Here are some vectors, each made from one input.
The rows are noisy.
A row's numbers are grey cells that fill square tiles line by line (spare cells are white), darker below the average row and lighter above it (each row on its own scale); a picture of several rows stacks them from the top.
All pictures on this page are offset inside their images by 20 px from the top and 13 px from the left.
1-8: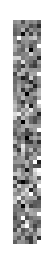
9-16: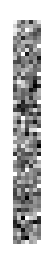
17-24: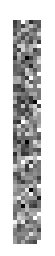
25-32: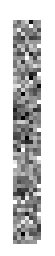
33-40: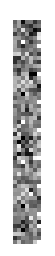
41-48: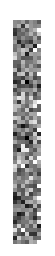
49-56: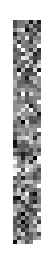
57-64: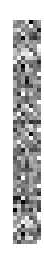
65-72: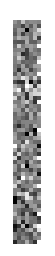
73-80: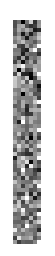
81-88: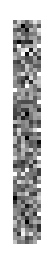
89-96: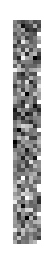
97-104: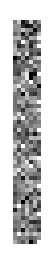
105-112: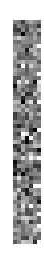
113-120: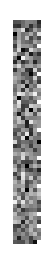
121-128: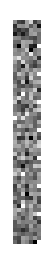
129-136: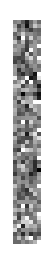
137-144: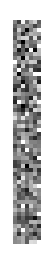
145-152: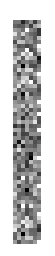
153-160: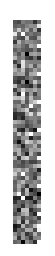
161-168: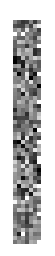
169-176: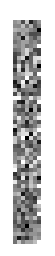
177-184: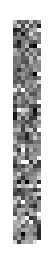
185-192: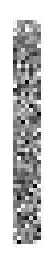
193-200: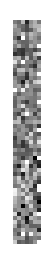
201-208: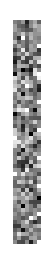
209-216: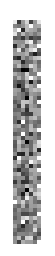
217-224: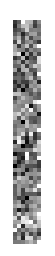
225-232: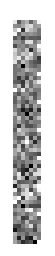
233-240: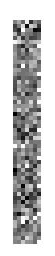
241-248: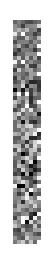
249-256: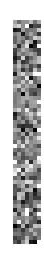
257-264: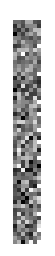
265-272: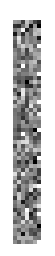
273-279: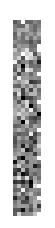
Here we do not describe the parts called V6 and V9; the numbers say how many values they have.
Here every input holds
either a fixed value, or a point on each of two 8-point lines, or three true/false values, or a value of V6 and a value of V9.
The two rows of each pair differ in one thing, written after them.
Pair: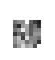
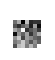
the value of V9
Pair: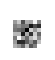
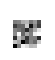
the value of V9
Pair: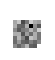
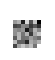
the value of V9
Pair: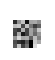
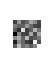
the value of V9
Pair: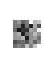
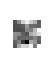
the value of V9
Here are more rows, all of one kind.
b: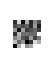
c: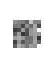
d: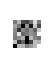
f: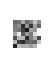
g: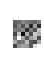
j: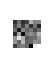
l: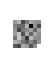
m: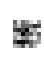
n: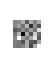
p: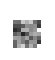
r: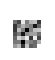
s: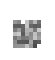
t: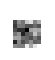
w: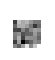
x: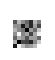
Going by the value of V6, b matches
d, m, t and w.
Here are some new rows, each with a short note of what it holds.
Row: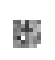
three true/false values
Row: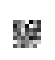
a fixed value
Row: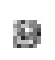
three true/false values
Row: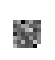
a point on each of two 8-point lines
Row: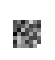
a value of V6 and a value of V9
